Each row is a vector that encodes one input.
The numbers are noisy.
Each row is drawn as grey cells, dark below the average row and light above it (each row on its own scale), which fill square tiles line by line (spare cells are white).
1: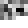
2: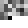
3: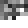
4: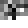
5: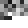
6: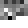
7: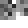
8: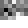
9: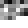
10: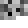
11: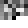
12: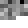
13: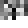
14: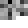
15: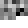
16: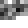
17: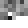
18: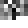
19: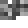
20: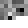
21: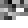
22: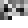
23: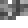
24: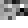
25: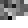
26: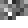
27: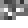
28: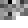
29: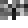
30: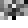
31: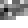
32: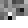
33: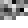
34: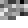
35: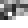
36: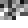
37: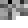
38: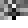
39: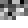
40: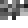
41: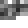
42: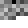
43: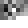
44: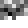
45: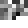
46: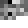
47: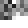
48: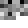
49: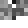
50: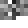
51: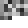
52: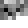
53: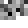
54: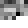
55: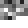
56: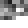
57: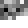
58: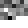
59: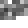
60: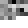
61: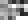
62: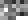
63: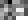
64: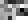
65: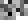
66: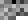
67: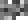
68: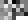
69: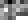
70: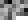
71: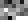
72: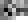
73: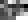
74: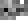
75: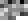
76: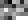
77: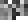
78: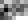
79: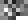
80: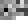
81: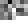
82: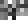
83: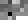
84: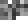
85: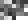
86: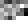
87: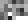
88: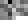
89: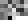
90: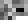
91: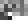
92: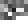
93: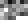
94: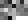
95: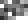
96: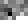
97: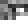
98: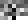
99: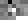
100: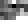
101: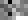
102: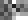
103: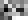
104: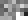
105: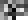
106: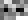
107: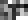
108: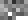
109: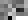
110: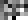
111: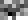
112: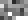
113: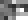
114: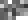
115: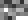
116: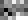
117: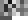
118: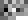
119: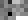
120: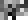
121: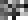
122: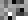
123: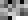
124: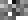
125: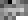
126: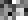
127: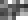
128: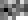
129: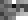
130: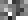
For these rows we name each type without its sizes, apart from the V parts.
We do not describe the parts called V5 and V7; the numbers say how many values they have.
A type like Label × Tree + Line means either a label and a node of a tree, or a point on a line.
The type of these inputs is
Bool × Line + V5 × V7.
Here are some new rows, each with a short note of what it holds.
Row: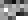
a value of V5 and a value of V7
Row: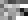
a value of V5 and a value of V7
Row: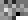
a value of V5 and a value of V7
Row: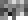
a value of V5 and a value of V7
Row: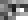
a point on a line and a true/false value
